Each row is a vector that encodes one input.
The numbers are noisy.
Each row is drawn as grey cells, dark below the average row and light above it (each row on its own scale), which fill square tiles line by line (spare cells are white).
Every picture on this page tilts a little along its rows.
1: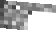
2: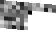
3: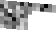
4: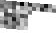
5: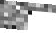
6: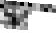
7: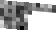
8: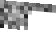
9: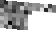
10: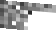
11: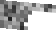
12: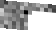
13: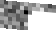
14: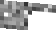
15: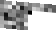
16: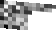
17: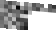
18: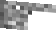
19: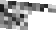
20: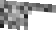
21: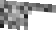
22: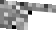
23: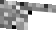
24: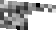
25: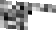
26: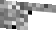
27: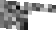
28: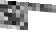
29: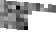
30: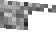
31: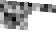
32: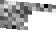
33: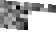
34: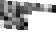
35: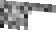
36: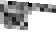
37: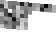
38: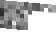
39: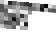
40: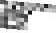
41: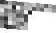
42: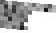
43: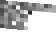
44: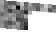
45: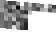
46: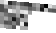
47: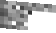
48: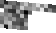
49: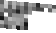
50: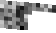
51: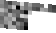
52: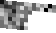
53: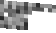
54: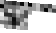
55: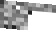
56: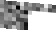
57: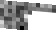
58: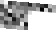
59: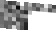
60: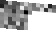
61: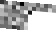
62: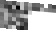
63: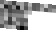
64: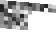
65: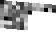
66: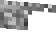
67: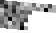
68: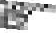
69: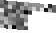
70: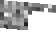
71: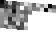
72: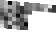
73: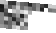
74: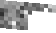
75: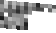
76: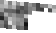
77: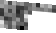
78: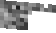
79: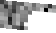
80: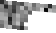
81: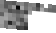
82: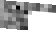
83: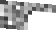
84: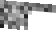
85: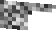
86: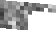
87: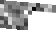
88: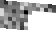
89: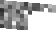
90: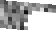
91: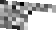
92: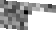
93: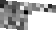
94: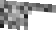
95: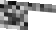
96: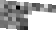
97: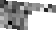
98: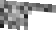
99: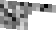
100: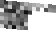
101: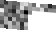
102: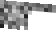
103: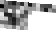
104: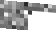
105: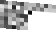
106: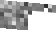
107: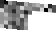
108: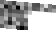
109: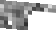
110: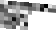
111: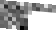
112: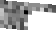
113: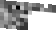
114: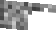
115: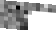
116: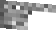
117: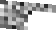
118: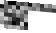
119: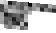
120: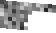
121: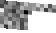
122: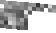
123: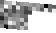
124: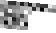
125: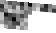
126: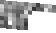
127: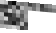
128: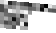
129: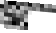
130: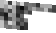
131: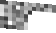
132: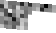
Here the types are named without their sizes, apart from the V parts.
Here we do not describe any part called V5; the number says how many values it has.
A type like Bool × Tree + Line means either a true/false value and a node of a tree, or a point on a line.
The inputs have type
List(Bool × (Line + V5)).
